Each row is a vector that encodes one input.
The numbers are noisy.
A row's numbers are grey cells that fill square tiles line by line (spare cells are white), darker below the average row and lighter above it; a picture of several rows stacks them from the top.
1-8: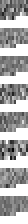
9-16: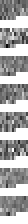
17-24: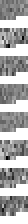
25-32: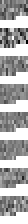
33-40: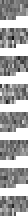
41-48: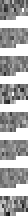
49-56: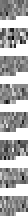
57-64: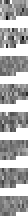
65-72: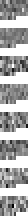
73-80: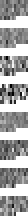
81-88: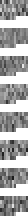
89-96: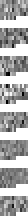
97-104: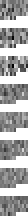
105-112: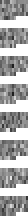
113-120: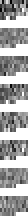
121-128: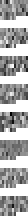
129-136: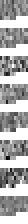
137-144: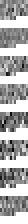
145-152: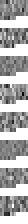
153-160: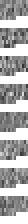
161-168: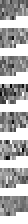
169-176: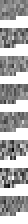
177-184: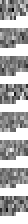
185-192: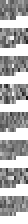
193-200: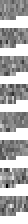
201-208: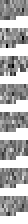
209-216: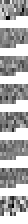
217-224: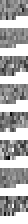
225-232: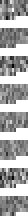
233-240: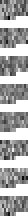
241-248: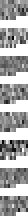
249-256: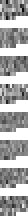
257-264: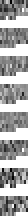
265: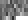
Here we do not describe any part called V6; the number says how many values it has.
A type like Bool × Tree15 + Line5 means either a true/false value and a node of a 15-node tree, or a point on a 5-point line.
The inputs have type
Bool × V6 + (Label5 + Line9) × Line5.
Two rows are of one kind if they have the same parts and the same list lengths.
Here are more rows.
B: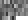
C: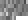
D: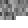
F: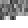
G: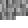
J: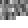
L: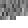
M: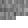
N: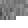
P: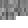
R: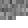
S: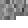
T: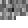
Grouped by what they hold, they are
B, F, G
C, M, N, R, S, T
D, J, L, P

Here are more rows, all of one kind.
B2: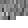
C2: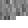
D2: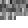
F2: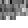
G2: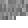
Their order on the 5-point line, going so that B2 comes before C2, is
F2, B2, C2, D2, G2.
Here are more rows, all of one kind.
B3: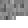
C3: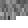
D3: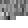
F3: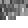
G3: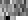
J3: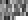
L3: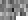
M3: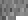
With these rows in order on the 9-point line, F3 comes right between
J3 and M3.
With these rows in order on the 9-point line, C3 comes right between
D3 and G3.
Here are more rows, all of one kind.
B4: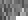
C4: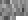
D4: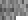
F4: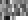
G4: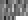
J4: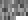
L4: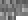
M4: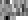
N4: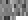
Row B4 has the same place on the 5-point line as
M4 and N4.
